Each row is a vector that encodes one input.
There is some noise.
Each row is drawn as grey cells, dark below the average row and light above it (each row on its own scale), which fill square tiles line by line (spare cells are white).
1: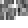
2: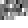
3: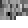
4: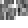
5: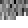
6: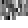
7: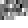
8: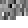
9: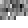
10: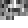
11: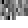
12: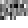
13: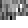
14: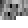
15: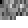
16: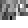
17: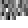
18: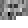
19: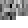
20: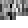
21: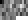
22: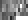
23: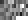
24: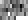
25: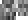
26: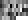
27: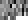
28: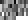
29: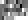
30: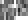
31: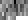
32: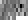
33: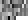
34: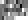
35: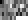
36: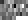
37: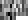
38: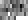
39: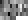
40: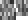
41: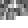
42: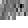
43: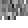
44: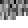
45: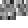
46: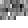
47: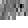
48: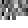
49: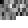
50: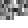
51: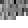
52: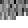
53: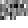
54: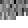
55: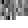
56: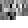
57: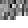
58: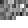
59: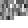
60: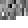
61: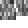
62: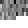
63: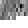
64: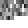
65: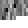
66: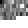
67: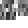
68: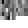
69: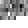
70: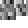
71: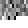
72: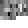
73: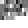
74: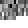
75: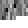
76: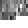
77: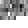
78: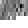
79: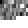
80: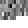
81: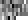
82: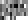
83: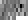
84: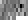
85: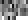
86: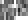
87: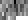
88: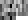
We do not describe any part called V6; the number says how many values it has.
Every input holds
a value of V6, together with a list of up to two points on a 5-point line.
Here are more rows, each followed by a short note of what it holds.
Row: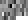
a value of V6, together with a list of one item
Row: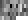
a value of V6, together with a list of two items
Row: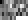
a value of V6, together with a list of two items
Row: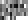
a value of V6, together with the empty list
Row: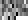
a value of V6, together with a list of two items
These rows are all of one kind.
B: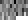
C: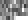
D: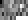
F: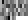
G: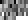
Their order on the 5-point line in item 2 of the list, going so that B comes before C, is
B, D, G, F, C.
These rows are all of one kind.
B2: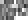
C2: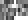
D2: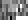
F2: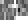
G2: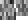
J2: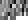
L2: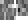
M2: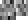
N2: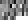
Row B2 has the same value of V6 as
C2, F2 and L2.
